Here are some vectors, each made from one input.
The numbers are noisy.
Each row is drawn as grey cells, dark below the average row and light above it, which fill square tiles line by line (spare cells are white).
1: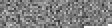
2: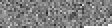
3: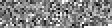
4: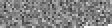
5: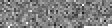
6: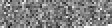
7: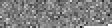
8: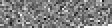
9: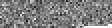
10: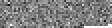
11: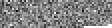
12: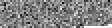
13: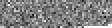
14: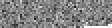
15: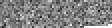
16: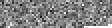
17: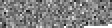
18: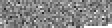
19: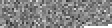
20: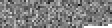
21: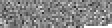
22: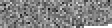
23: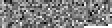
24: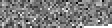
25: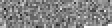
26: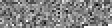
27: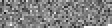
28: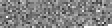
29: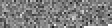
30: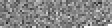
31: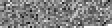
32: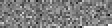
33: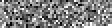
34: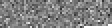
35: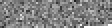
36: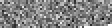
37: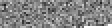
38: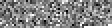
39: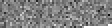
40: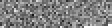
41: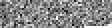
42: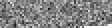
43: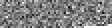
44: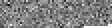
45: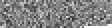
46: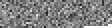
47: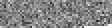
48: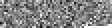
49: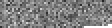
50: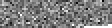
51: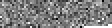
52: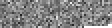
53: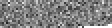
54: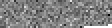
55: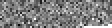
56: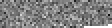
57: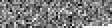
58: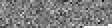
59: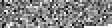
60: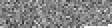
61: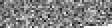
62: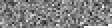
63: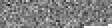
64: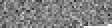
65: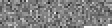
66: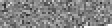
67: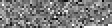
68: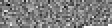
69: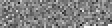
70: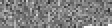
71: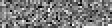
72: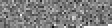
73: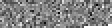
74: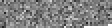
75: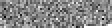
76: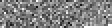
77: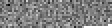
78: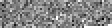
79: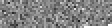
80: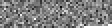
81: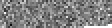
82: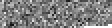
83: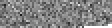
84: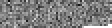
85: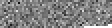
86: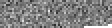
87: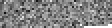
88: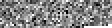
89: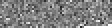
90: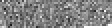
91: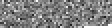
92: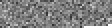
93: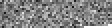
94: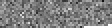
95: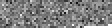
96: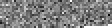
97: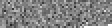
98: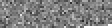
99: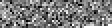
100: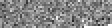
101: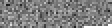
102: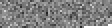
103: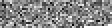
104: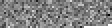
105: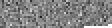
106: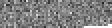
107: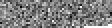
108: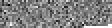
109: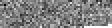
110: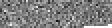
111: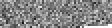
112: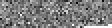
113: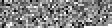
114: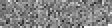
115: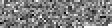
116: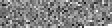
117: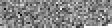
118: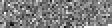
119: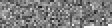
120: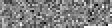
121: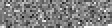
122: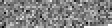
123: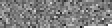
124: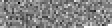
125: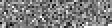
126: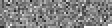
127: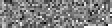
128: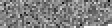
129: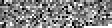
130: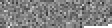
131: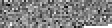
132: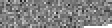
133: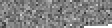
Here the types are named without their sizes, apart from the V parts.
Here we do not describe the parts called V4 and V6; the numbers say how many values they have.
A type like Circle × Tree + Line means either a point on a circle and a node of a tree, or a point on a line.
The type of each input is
List(Line) + V4 × V6.
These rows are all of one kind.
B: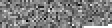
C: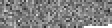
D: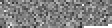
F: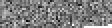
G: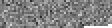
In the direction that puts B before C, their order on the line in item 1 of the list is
D, G, F, B, C.
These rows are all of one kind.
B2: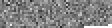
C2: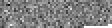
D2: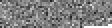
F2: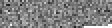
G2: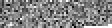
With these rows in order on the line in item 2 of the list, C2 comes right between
F2 and G2.
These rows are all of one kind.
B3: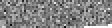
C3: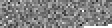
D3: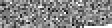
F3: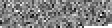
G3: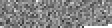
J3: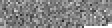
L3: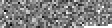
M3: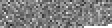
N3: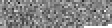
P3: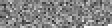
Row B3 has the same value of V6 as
F3 and P3.
